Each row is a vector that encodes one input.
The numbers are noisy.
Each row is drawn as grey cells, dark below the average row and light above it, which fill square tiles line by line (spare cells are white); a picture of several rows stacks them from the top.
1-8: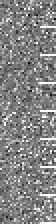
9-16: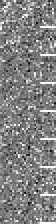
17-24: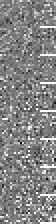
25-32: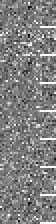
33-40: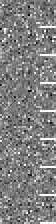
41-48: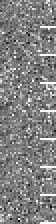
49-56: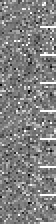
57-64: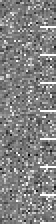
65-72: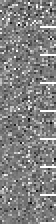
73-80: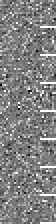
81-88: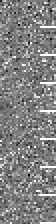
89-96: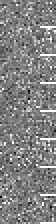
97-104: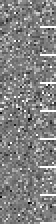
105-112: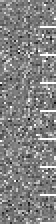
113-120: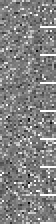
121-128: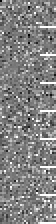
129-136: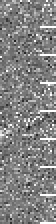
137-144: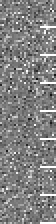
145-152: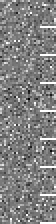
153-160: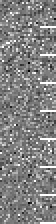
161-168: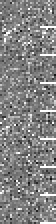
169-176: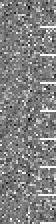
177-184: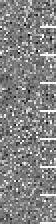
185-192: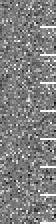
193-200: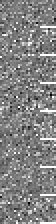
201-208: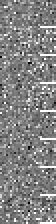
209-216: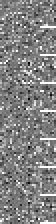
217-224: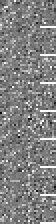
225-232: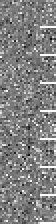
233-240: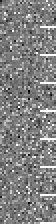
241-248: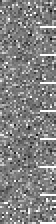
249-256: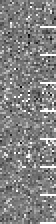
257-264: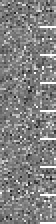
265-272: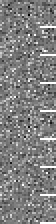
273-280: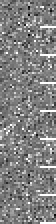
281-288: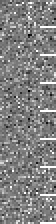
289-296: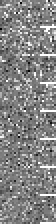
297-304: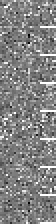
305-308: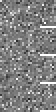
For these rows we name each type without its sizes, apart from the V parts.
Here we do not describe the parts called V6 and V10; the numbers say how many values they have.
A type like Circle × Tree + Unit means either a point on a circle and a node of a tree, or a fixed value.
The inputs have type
Bool × V10 + Circle × (Circle + V6).
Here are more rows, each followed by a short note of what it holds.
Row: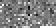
a true/false value and a value of V10
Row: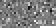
a true/false value and a value of V10
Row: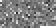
a point on each of two circles
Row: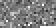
a point on each of two circles
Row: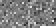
a point on each of two circles
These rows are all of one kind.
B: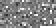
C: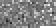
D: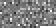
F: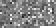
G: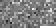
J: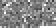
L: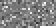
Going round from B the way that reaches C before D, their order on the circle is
B, J, C, G, F, D, L.
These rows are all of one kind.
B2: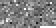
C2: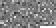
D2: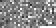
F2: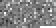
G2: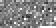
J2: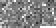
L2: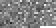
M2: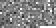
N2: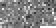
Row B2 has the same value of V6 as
L2 and M2.
